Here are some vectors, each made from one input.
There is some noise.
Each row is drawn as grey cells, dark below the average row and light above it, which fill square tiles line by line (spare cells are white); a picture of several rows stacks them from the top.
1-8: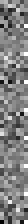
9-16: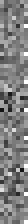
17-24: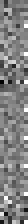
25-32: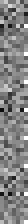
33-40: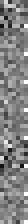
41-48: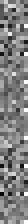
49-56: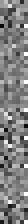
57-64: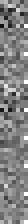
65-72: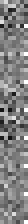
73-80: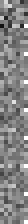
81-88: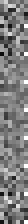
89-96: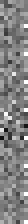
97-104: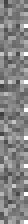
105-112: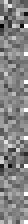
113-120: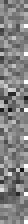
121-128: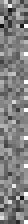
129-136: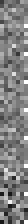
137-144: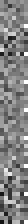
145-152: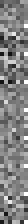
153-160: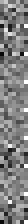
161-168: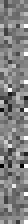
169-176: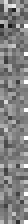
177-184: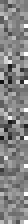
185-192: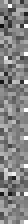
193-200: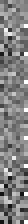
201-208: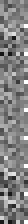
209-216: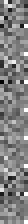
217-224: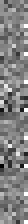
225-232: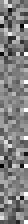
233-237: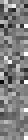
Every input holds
either one of 8 labels and a point on an 8-point line, or a list of up to three points on a 6-point line.
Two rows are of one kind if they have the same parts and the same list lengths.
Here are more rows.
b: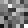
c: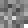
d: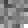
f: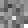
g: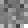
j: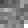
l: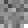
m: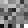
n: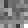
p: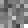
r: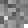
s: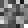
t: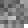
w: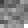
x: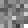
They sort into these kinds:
b, m
c, f, r
d, g, l, n, p, x
j, t, w
s

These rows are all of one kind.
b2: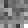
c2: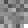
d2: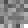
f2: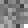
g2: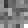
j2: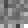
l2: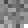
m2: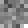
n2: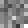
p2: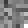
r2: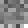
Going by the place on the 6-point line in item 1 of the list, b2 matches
g2 and p2.
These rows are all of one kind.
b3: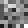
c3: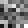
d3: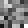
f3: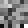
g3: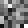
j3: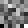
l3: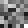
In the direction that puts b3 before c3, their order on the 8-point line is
b3, c3, l3, j3, g3, f3, d3.
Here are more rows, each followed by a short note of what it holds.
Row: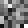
one of 8 labels and a point on an 8-point line
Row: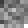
a list of one item
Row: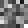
the empty list
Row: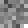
a list of three items
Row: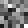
one of 8 labels and a point on an 8-point line
